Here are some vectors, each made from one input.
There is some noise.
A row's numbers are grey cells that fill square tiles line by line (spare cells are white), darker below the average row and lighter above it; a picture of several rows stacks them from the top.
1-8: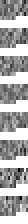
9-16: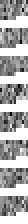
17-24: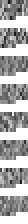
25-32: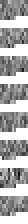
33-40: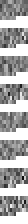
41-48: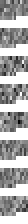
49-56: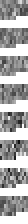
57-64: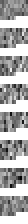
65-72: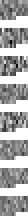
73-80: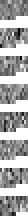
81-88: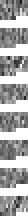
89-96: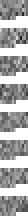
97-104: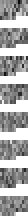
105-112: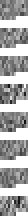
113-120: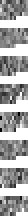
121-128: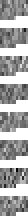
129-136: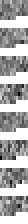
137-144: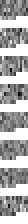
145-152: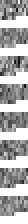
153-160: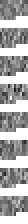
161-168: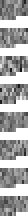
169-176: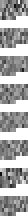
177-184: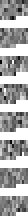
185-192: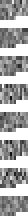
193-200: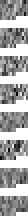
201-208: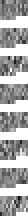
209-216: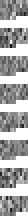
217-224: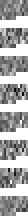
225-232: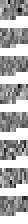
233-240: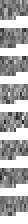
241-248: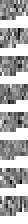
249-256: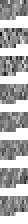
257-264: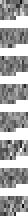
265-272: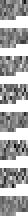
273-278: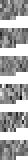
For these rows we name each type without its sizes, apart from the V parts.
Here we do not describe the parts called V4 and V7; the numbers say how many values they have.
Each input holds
a node of a tree, together with either a true/false value and a value of V4, or a value of V7.
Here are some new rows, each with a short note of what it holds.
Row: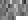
a node of a tree, a true/false value and a value of V4
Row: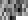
a node of a tree and a value of V7
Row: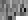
a node of a tree, a true/false value and a value of V4
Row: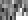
a node of a tree and a value of V7
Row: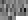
a node of a tree, a true/false value and a value of V4
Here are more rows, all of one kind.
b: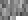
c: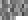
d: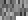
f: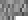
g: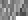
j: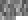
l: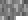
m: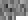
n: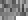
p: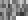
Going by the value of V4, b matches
g and p.
